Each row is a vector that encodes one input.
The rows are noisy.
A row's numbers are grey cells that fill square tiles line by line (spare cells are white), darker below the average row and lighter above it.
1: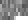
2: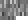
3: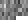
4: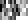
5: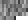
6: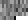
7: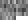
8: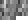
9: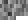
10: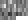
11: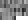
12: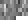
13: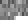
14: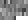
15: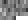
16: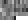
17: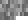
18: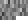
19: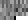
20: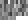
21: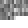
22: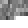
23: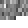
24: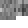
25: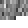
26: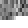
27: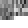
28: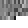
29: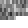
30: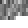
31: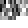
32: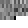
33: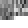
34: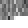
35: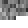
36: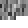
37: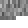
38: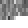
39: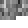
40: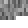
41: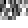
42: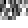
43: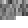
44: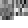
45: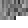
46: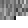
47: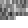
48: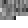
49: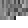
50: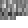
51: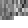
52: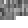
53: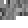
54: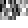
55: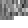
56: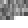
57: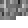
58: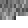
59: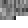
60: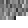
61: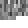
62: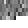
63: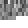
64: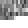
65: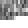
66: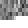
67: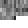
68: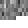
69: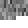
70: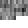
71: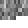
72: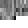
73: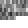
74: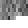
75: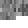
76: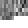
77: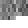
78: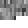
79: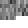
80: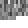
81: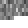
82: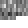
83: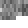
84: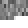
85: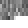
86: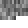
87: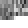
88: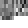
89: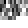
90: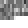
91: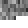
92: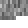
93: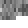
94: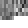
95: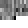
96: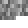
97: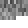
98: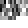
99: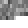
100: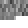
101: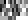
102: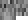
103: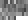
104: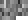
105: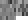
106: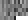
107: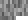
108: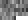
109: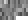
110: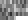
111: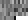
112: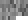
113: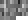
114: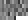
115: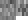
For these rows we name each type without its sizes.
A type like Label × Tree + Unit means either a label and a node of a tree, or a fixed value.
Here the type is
List(Circle).
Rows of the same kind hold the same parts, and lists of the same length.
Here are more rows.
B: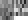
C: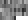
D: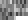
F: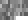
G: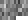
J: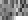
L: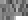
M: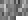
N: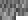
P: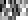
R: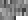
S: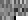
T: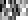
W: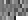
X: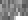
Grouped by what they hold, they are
B, D, J
C, F, G, M, R, S, X
L, N, W
P, T

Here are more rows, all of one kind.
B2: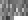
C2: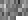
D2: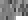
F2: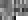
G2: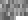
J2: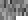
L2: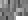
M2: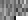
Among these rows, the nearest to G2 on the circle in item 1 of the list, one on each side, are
B2 and L2.
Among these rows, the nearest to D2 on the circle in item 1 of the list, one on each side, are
B2 and J2.
